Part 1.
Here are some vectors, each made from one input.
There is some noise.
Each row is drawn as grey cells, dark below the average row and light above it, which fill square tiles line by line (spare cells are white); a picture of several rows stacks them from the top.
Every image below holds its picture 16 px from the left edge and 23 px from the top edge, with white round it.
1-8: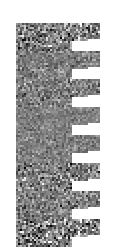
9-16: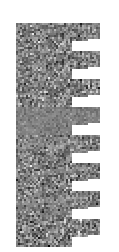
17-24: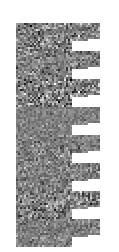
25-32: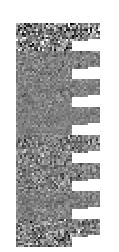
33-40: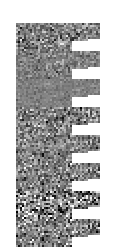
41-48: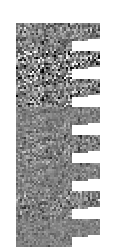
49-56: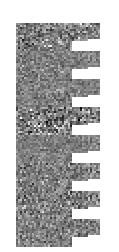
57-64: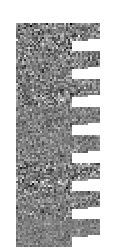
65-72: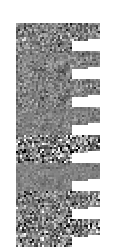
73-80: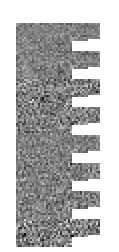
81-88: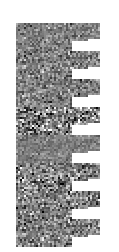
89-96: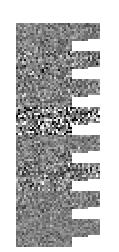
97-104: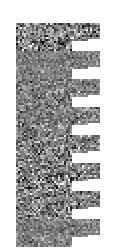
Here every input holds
a point on a 9-point line, a point on a 13-point line and a true/false value.
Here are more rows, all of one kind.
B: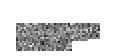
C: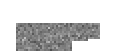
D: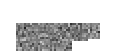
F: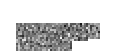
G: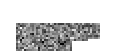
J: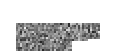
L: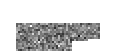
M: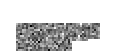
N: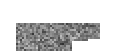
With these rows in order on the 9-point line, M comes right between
C and L.
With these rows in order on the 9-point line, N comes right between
C and G.
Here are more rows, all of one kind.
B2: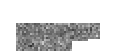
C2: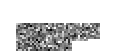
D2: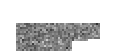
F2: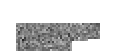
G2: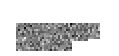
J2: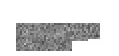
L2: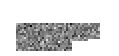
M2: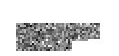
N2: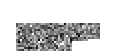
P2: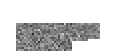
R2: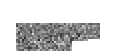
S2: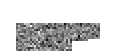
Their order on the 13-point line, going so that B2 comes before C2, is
B2, C2, G2, D2, L2, F2, S2, P2, R2, J2, N2, M2.
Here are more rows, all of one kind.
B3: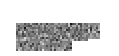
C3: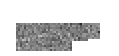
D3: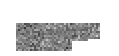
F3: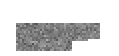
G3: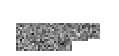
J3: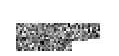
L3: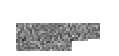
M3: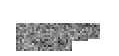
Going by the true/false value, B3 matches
C3 and M3.
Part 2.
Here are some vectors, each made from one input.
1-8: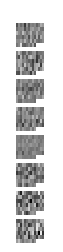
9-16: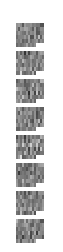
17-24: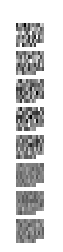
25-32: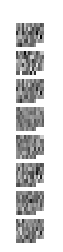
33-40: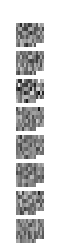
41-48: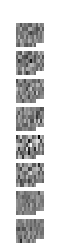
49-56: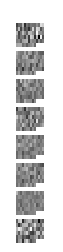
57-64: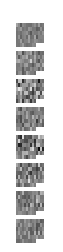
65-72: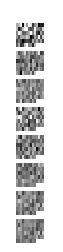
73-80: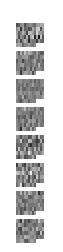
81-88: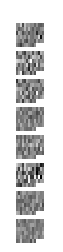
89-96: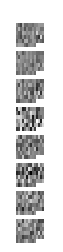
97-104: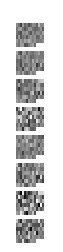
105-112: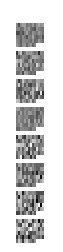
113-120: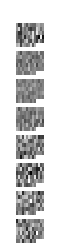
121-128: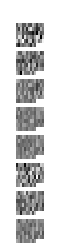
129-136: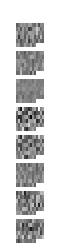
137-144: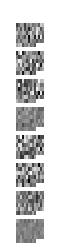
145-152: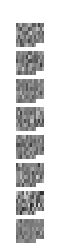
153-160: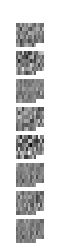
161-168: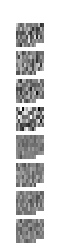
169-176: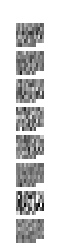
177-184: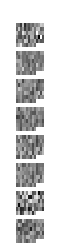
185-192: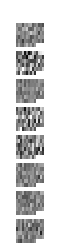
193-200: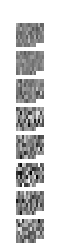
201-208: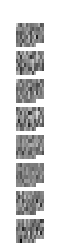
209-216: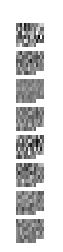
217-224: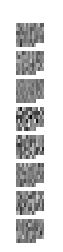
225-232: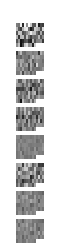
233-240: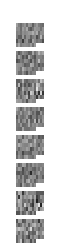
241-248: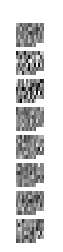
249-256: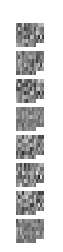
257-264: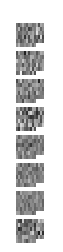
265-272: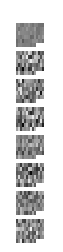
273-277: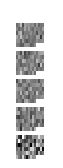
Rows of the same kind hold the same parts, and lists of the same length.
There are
2 kinds of row.
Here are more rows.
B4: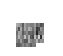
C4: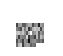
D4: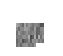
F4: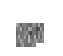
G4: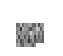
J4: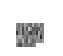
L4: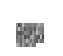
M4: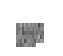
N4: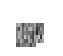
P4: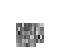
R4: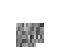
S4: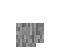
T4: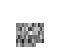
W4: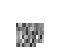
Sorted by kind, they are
B4, C4, D4, F4, N4, R4, S4, T4
G4, J4, L4, M4, P4, W4

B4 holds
three true/false values.
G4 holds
a point on a 12-point line.
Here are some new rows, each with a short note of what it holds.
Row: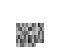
a point on a 12-point line
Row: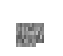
three true/false values
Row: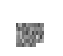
a point on a 12-point line
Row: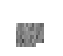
three true/false values
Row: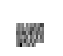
a point on a 12-point line
